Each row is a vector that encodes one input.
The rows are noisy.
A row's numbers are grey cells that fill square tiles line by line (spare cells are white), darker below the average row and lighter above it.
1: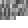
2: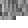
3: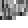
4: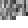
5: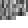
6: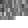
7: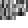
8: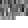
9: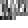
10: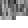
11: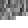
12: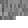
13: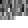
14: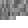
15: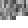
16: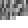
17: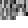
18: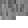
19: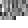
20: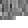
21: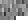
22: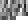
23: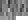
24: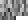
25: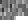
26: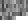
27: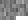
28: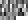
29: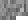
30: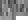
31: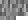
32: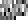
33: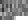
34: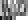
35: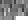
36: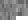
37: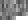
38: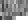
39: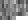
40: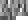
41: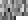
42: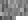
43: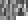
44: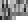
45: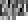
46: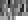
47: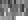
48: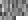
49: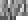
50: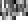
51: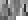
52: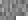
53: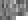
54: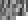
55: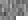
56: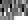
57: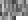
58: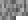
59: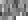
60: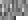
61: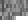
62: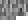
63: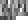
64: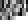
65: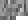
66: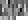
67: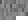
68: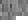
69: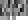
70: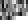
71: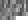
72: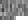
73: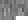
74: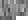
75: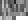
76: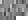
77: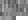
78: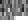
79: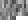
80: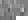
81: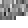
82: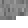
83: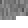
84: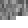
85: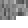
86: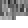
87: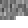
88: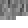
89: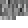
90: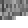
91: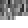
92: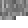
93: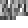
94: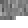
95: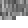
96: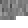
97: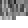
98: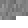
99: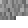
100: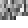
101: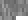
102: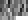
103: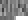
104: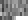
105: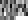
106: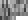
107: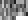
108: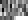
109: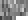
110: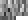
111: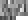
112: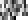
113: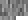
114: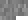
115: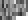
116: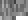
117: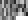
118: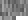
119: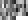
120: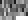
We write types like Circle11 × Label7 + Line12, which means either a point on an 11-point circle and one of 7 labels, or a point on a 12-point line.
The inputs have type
Circle13 + Unit.
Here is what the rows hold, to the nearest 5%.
About 95% of them hold a point on a 13-point circle. The rest hold a fixed value.
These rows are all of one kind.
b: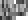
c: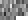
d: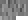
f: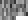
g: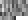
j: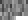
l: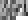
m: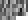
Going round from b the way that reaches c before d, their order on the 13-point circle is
b, c, j, f, d, l, m, g.
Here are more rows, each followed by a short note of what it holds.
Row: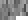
a fixed value
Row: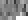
a fixed value
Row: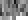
a fixed value
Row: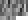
a point on a 13-point circle
